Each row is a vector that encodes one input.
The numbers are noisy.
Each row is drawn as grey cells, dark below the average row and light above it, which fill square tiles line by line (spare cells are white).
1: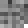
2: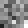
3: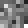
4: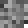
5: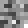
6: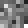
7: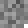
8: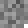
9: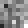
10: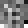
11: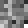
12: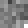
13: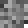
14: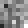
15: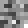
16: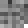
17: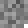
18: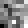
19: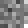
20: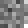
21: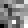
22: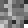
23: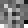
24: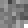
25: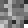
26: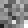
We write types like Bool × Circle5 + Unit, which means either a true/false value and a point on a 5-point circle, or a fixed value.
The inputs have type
Line3 × Line4.
